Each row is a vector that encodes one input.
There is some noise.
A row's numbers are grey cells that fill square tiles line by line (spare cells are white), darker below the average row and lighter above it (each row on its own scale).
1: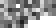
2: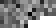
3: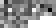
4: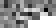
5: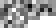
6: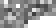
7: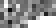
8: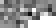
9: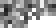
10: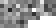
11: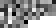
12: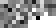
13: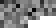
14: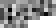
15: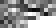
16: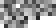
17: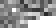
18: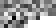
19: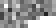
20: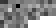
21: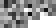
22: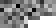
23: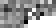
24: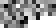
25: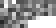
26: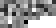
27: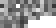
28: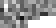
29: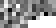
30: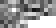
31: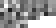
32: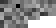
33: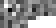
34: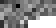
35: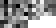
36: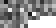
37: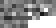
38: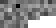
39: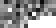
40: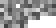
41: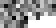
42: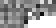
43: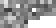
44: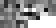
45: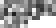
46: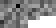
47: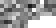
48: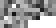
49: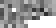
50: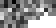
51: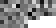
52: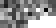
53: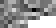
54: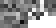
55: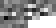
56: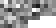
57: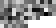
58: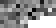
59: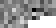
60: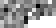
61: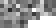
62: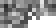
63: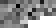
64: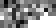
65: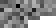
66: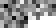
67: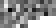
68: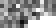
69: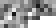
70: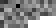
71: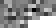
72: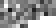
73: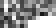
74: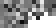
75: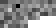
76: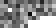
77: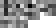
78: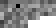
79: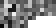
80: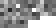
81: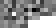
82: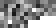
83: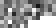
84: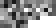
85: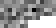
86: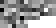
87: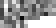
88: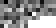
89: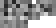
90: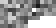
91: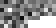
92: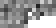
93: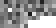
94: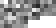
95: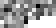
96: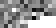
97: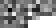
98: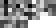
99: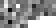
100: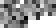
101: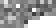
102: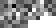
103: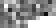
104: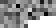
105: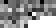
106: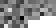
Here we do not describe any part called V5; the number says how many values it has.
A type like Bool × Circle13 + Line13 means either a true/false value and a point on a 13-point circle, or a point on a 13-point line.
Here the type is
(Line6 + Line7) × V5.
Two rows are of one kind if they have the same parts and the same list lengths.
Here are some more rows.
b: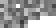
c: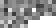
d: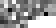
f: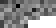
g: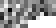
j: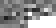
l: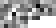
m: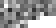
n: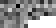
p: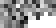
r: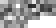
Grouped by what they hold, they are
b, c, l, p, r
d, f, g, j, m, n

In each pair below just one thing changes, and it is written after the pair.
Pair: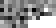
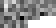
the value of V5
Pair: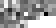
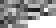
the value of V5
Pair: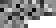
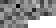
the place on the 7-point line
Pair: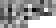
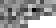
the place on the 7-point line
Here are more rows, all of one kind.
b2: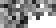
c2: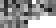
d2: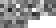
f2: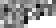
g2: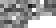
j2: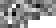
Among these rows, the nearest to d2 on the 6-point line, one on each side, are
b2 and g2.
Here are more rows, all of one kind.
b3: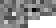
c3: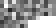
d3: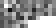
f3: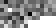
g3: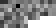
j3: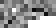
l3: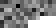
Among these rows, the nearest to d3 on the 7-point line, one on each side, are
b3 and c3.
